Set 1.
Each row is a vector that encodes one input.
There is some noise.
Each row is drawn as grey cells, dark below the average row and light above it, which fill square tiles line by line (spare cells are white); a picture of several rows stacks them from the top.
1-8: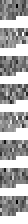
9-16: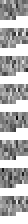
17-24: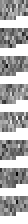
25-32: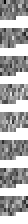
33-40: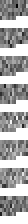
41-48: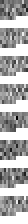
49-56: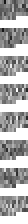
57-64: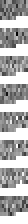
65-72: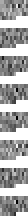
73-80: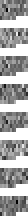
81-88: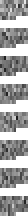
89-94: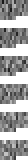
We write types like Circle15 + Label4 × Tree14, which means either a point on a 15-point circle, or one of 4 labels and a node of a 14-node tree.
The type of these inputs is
Line4 + Line9.
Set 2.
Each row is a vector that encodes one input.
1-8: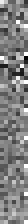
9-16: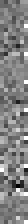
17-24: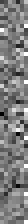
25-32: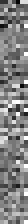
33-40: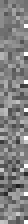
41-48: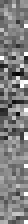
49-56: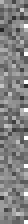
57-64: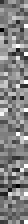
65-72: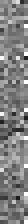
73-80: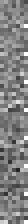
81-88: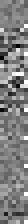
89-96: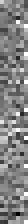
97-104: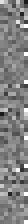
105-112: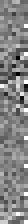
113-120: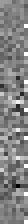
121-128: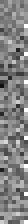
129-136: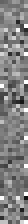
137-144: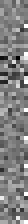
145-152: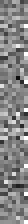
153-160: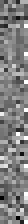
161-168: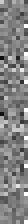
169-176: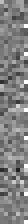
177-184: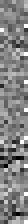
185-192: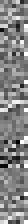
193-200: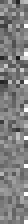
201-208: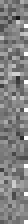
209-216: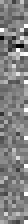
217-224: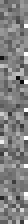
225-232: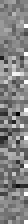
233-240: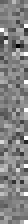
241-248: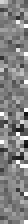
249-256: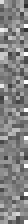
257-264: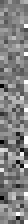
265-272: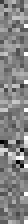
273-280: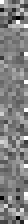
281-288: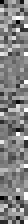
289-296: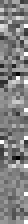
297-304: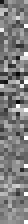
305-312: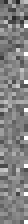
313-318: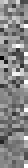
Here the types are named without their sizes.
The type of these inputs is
Circle + Line.
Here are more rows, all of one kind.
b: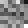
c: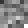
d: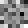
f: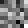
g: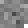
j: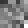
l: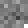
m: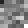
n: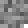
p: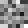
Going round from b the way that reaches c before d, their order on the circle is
b, l, c, m, j, d, n, p, f, g.
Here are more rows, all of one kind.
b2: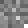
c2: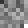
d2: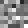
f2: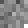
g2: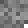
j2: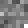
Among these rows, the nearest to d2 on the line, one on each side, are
g2 and j2.
